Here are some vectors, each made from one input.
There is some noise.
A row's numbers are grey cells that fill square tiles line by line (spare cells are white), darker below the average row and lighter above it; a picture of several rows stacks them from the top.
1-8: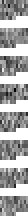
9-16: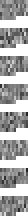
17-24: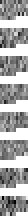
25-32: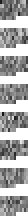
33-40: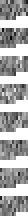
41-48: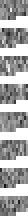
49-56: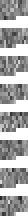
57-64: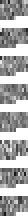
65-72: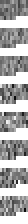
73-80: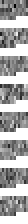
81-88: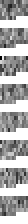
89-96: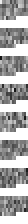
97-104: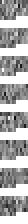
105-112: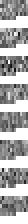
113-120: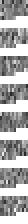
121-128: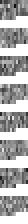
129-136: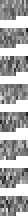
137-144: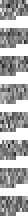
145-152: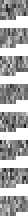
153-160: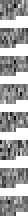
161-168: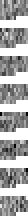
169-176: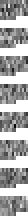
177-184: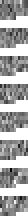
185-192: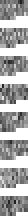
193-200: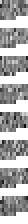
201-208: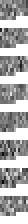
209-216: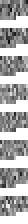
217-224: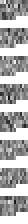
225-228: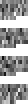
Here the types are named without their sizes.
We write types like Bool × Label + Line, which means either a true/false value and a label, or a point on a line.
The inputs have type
Label × Line × (Tree + Unit).
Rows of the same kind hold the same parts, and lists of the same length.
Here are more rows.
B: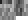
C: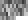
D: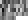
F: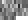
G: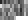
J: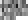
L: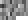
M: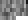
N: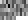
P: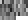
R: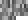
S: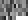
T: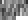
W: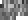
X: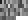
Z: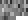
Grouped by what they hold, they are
B, C, F, G, M, T, X, Z
D, J, L, N, P, R, S, W

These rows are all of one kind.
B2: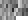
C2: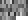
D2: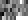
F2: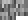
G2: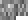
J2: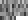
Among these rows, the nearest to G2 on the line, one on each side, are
B2 and J2.
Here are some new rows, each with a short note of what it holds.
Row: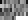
a label and a point on a line
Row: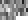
a label and a point on a line
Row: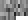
a label, a point on a line and a node of a tree
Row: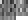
a label, a point on a line and a node of a tree
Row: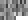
a label, a point on a line and a node of a tree
